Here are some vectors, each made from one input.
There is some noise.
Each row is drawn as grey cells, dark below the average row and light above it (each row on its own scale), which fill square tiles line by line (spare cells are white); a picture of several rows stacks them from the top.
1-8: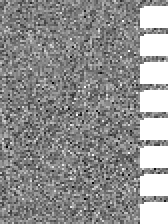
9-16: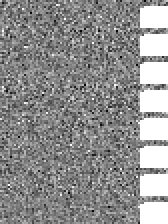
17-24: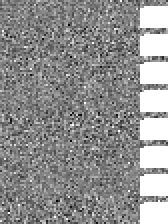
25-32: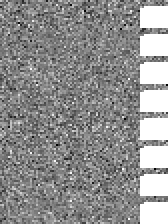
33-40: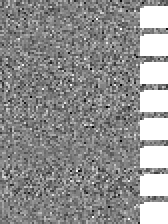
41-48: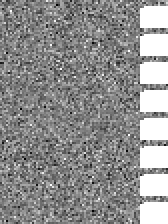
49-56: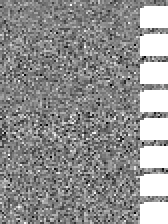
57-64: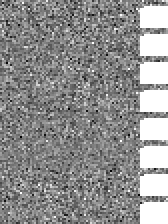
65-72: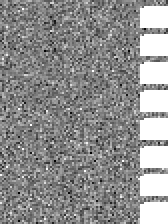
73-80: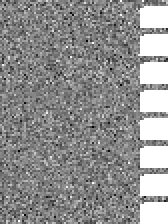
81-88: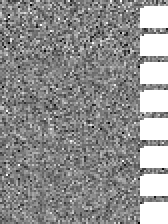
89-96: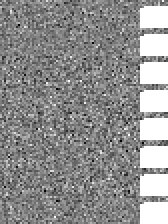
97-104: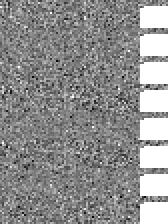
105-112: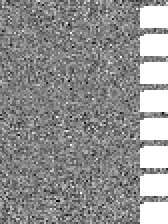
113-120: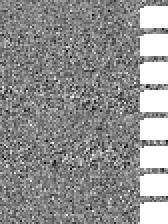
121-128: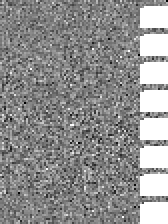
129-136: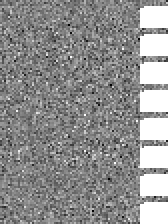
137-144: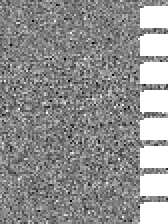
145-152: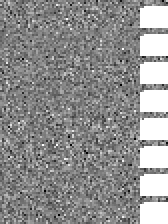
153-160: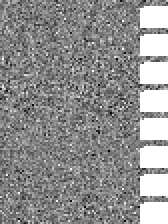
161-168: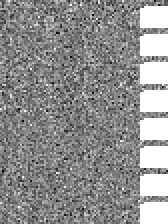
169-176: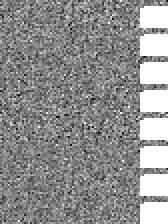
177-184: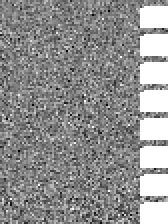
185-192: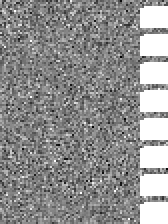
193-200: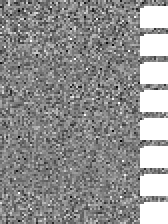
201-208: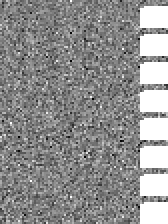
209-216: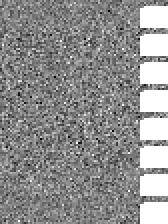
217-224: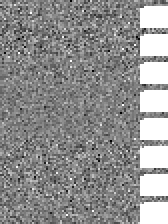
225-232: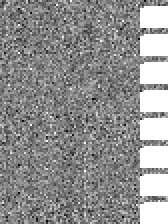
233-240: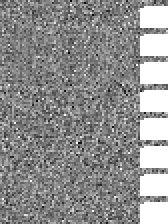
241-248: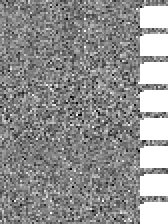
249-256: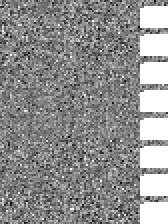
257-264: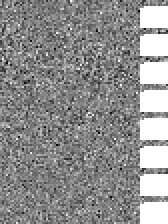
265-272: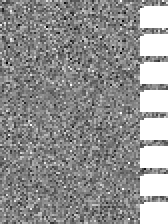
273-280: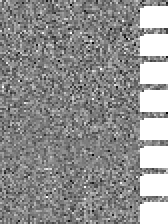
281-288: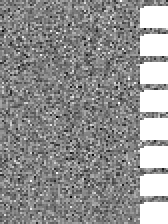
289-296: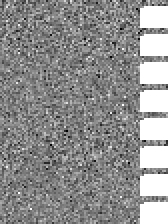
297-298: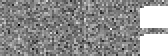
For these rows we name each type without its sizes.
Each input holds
either a node of a tree, or a list of points on a circle.
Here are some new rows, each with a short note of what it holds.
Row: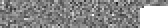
a node of a tree
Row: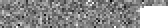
the empty list
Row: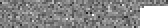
a list of one item
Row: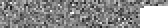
a node of a tree
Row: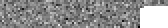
a list of three items
